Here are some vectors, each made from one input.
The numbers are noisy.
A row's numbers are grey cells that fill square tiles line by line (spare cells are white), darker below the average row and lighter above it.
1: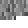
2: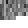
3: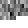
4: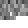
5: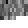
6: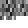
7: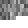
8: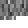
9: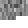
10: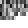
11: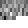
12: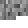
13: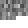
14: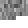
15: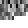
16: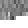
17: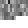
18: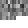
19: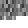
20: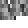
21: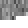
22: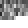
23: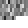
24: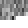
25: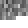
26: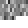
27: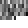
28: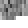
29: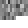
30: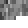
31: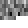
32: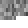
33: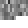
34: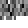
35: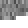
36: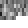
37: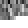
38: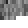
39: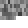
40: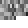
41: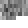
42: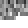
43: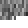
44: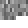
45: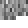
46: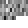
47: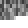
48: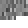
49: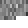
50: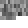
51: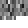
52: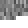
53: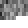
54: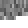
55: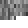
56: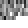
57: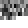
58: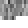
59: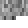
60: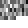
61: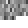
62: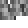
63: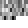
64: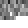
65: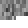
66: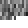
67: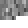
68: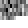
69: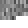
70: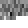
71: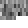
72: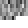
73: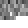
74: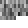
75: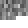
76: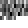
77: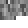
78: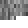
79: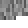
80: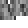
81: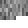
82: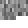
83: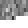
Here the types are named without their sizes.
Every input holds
four true/false values.
